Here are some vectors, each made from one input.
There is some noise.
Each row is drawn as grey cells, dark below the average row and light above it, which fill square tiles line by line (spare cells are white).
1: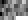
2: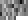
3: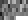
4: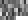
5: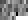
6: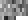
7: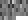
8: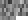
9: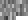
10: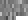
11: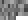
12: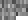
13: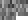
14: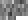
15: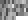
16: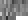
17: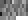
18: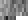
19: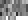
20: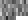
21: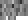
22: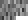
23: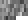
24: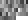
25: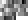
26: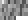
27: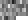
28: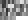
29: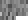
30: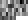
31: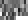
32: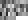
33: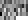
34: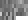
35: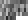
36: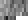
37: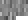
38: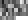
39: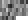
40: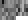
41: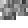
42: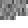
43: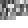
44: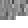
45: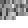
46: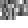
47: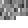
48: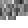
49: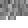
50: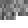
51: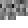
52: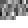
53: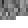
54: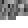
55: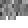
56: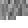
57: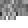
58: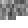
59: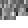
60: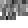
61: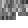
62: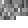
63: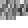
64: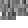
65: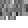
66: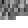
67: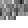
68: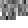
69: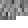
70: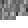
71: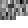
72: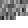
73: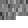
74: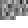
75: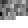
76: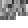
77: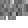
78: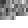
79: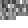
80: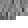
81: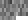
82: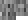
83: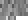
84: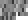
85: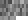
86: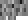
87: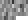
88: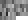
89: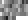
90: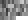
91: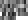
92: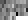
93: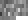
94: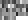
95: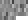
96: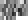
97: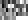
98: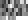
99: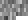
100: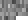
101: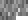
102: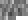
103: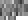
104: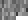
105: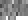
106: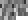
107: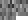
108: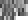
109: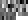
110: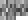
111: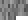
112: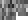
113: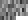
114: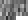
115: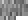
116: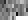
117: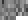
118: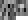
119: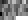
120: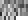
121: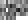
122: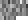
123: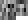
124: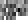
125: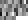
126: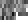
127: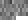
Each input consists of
either a point on a 10-point circle, or a fixed value.
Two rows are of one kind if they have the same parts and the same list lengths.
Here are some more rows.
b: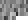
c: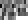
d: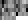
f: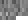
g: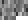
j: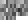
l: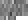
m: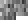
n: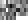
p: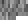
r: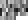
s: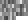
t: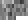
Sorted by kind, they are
b, c, d, f, g, l, m, p, s, t
j, n, r

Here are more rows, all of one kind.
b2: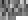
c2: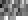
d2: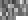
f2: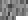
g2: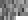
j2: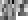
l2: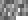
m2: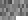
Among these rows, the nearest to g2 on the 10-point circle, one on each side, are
j2 and l2.
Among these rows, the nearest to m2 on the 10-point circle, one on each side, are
c2 and l2.
